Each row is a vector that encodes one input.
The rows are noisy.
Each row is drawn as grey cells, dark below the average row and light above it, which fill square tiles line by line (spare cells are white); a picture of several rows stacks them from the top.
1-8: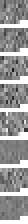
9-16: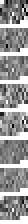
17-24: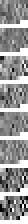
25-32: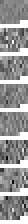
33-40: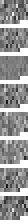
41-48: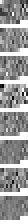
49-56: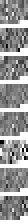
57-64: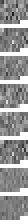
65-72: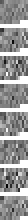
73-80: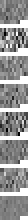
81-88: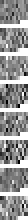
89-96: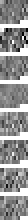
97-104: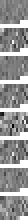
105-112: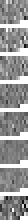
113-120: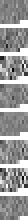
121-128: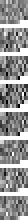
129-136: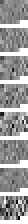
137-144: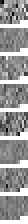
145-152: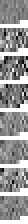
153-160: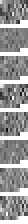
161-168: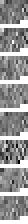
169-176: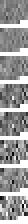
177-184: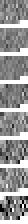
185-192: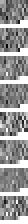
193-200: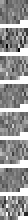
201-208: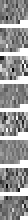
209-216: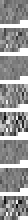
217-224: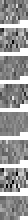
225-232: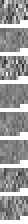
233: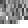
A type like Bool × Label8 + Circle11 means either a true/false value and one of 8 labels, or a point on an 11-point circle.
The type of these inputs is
(Circle8 + Unit) × Line10 + Line4.
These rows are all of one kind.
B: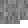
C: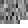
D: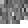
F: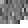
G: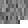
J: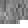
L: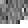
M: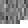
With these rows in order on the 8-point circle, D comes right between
B and M.
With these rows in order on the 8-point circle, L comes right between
F and G.
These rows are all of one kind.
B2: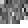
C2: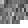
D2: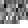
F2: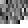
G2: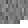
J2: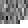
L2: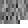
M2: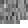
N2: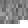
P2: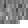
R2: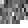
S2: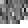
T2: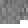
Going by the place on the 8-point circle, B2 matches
F2, G2 and J2.
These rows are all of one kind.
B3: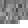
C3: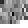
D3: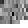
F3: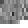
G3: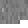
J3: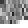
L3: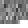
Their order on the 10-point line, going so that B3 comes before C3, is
B3, D3, F3, L3, G3, J3, C3.
